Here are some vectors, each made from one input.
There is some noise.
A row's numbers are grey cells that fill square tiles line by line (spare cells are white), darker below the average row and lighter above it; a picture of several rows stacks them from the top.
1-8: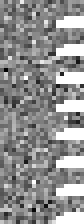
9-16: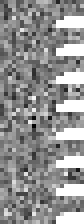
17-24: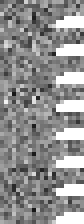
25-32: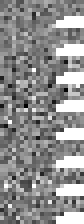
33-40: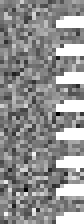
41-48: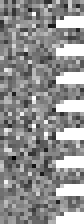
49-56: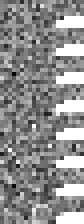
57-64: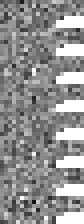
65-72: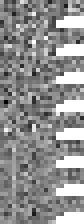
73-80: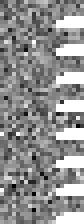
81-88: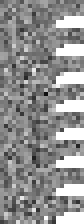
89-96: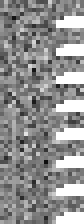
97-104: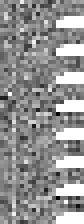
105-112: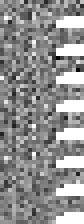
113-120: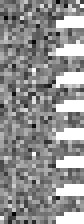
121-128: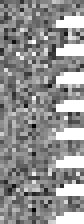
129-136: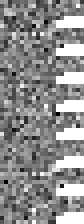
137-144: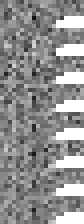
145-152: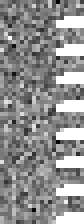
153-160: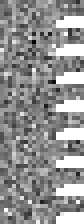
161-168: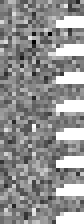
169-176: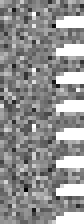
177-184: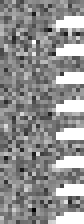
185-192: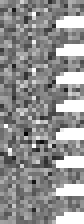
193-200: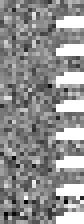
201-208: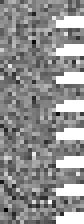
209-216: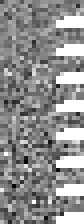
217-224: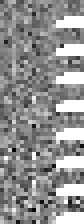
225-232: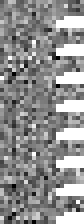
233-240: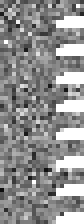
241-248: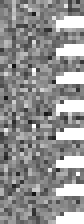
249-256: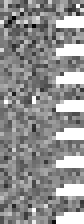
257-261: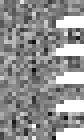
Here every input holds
either a node of an 11-node tree, or a node of a 13-node tree, or four true/false values.
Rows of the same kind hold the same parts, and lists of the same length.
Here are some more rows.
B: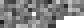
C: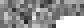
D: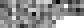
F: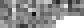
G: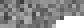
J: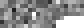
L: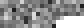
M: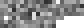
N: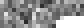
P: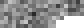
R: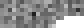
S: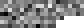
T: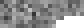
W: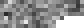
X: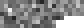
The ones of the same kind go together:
B, C, J, L, M, N
D, F, G, P, R, T, W
S, X

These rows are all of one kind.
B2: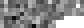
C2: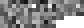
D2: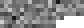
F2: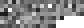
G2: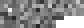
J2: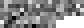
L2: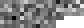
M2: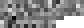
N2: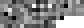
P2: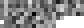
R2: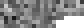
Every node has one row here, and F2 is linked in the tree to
R2.
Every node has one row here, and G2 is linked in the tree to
L2.
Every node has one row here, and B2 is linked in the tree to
D2 and J2.
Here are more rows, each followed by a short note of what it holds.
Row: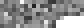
a node of a 13-node tree
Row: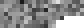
four true/false values
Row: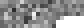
a node of a 13-node tree
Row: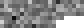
a node of an 11-node tree
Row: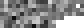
a node of an 11-node tree
